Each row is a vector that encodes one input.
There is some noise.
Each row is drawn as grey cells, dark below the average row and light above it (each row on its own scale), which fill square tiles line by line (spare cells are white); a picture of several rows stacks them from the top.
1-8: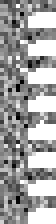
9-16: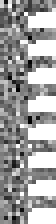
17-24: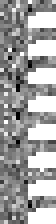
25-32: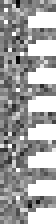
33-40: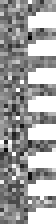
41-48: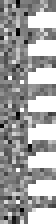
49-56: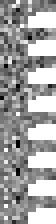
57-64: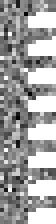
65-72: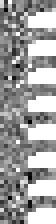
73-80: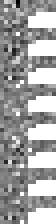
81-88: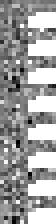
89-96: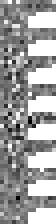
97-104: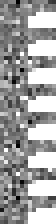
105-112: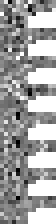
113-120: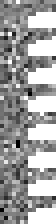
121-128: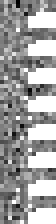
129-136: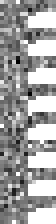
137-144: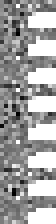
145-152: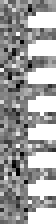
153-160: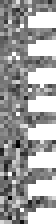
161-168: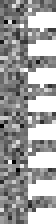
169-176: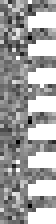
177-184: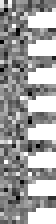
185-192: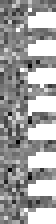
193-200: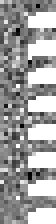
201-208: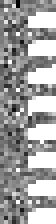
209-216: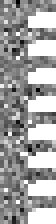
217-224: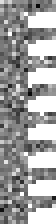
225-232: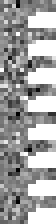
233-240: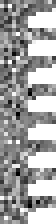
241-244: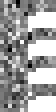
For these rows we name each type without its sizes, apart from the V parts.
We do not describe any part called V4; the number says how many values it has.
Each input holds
a true/false value, together with either a point on a line, or a value of V4.
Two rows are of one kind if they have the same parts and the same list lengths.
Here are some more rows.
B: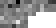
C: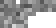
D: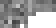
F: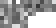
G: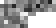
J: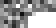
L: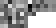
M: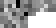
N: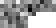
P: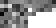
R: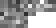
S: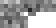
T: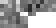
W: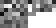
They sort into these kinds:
B, M, R
C, D, F, G, J, L, N, P, S, T, W

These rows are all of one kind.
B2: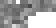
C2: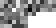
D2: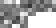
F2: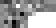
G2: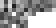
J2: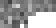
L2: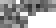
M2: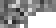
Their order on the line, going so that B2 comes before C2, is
F2, J2, M2, B2, D2, G2, L2, C2.
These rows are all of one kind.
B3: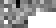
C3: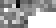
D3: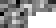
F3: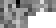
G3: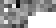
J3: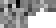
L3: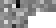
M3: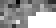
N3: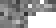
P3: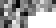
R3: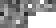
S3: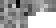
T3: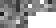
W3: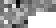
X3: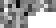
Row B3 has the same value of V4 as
C3, G3, L3 and W3.
